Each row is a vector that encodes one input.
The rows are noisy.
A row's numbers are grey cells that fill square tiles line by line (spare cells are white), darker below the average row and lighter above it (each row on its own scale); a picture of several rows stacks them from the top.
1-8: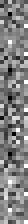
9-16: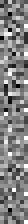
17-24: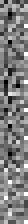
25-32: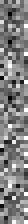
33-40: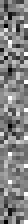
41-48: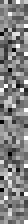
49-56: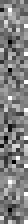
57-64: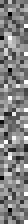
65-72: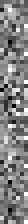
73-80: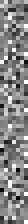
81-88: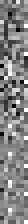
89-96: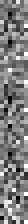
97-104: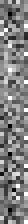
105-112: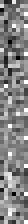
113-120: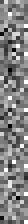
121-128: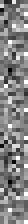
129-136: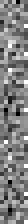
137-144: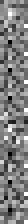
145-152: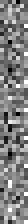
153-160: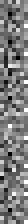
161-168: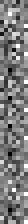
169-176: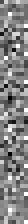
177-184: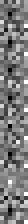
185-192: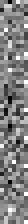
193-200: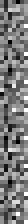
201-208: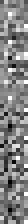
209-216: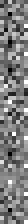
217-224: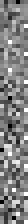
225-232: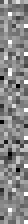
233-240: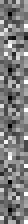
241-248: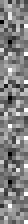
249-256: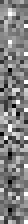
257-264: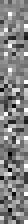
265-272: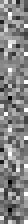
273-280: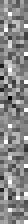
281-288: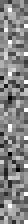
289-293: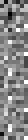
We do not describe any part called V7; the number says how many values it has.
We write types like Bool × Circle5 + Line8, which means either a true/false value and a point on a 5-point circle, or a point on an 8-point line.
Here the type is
List2(Bool × V7).
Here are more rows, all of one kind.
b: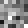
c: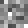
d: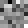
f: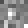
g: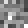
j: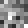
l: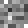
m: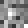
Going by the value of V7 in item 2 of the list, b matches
g and l.
